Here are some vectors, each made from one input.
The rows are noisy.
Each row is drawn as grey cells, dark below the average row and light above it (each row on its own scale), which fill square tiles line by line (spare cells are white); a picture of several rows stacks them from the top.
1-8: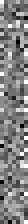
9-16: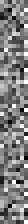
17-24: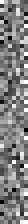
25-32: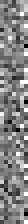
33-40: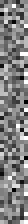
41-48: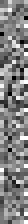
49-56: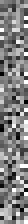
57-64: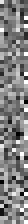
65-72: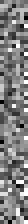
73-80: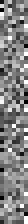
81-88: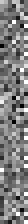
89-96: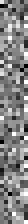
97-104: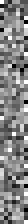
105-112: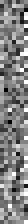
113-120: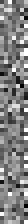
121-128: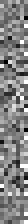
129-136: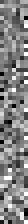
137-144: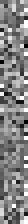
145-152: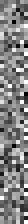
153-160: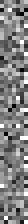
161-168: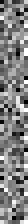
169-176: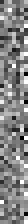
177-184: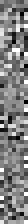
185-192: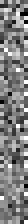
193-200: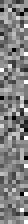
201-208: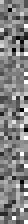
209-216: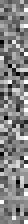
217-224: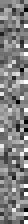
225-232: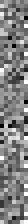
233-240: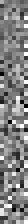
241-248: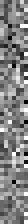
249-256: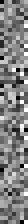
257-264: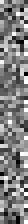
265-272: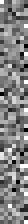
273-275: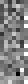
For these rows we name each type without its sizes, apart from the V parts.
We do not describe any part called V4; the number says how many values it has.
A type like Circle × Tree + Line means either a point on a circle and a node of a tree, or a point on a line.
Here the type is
Label × Label × V4.
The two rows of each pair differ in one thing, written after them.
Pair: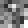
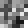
one of the two labels
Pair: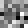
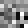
one of the two labels
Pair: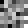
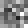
one of the two labels
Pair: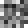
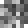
one of the two labels
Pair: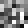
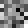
one of the two labels
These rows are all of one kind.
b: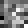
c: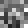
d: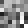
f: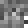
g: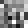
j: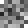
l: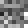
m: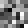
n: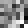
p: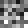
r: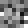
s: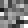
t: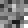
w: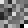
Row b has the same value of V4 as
c, d, g and r.
